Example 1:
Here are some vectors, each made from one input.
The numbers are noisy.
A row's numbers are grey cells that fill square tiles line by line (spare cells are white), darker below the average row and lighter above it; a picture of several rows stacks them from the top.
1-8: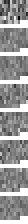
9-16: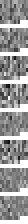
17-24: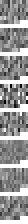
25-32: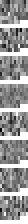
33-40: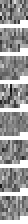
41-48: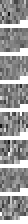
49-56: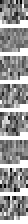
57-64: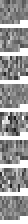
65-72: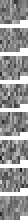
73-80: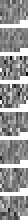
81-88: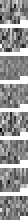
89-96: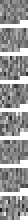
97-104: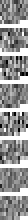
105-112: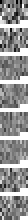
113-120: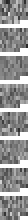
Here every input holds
either a point on an 11-point circle, or a fixed value.
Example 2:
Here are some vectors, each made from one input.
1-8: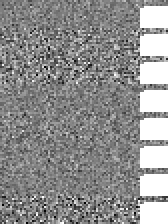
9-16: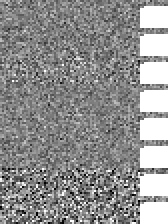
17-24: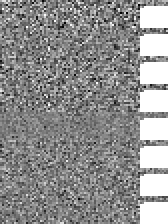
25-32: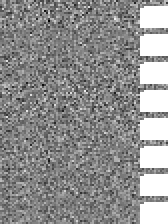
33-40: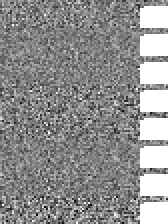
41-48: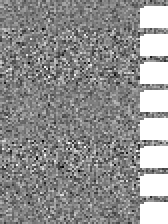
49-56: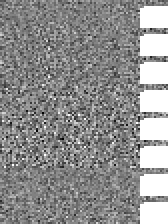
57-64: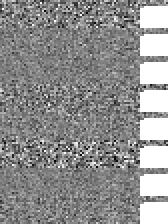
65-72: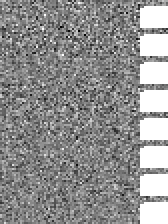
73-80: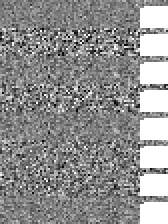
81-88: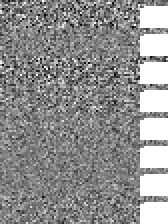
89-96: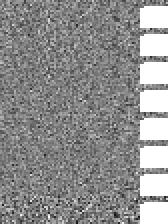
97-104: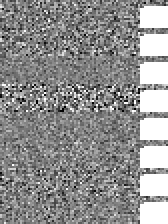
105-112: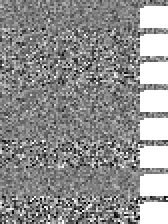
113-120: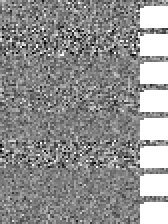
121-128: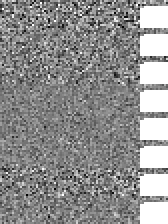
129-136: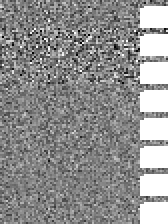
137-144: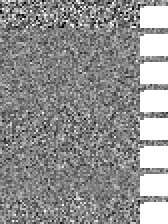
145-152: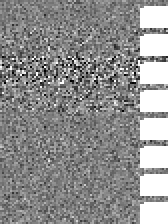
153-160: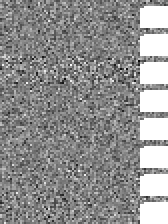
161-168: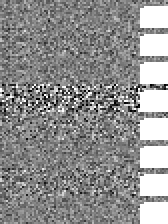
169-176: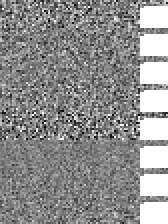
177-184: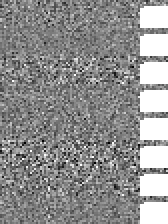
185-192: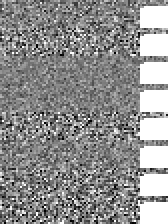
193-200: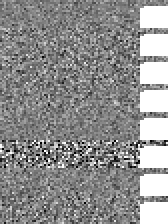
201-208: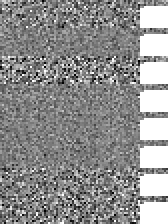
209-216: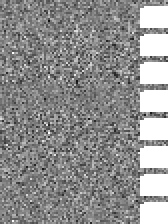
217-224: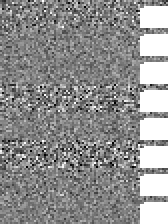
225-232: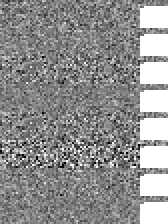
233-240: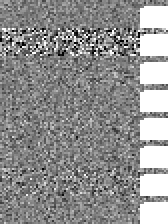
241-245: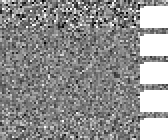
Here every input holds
four true/false values.
